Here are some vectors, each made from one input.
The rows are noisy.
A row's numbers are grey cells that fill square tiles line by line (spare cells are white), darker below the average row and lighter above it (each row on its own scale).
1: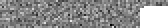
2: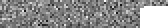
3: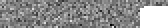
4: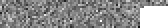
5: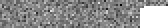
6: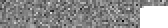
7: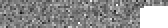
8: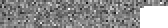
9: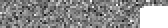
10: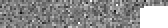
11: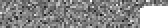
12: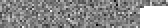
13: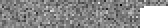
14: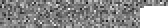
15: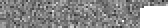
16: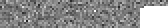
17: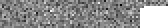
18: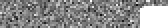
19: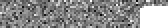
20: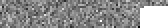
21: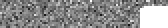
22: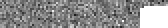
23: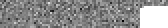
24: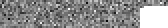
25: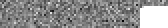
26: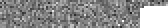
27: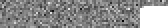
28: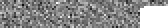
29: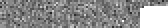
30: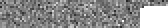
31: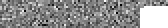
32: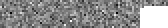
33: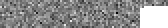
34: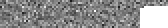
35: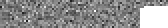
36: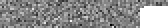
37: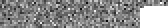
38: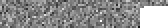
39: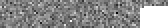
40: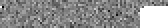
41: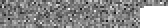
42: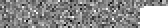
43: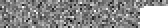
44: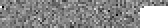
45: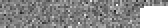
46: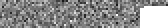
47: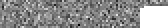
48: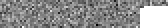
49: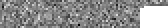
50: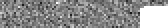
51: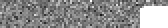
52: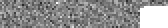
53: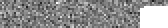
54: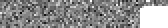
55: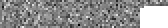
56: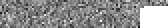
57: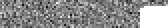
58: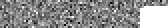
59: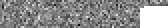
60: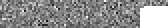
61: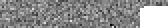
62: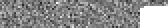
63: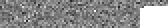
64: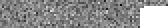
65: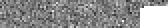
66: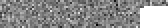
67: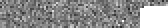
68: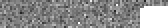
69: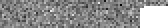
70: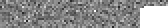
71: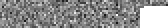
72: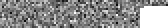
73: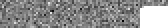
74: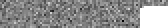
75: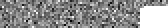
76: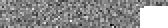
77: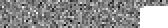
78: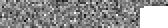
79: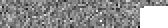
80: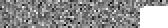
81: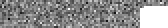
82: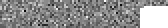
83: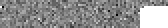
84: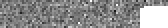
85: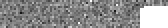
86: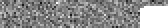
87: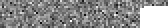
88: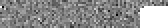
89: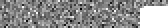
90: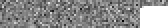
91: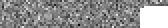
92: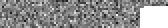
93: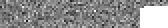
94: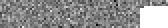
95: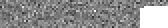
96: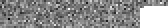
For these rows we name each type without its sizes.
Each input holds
either a label, or three true/false values.
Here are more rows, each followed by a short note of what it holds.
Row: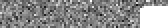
three true/false values
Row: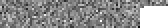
a label
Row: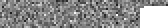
a label
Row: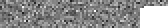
three true/false values
